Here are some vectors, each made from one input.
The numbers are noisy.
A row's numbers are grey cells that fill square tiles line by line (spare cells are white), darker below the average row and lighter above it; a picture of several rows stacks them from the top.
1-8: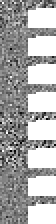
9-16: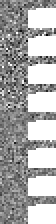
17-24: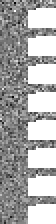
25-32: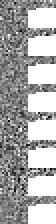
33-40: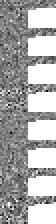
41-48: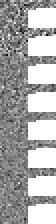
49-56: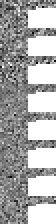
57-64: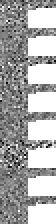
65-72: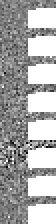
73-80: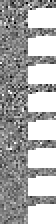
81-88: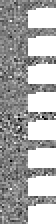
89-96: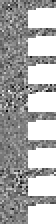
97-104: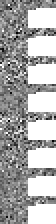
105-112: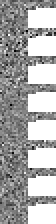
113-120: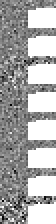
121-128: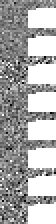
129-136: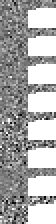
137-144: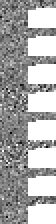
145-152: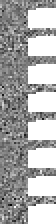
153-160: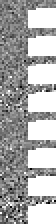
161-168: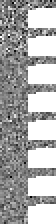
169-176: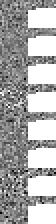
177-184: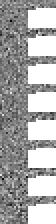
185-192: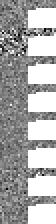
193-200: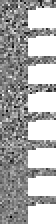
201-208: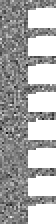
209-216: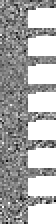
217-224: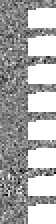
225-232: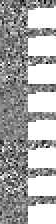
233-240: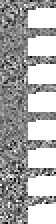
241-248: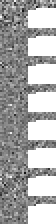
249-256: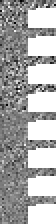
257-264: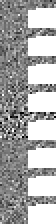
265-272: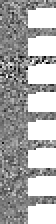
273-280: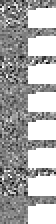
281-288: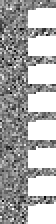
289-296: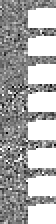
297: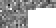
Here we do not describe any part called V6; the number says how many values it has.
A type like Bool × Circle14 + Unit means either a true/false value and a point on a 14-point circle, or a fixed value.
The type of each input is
Bool × (Tree9 + V6) + Label5.
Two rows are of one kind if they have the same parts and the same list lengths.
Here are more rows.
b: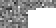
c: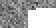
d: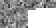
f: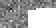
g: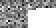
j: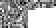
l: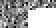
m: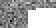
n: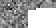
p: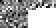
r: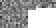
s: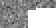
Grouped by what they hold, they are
b, c, d, f, n, s
g, j, l, p
m, r

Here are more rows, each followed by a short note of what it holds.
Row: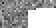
a true/false value and a value of V6
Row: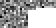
a true/false value and a value of V6
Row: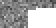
a node of a 9-node tree and a true/false value
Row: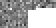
a true/false value and a value of V6
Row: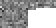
a true/false value and a value of V6
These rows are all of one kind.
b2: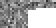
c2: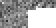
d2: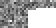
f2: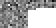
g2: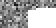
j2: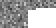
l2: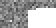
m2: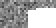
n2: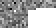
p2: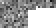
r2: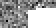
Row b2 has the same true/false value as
c2, j2, p2 and r2.
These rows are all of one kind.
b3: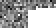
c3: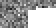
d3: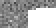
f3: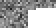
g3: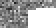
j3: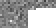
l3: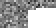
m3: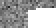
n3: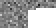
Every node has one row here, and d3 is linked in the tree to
j3.
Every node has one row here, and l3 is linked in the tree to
b3, f3 and j3.
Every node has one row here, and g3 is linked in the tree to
c3 and j3.
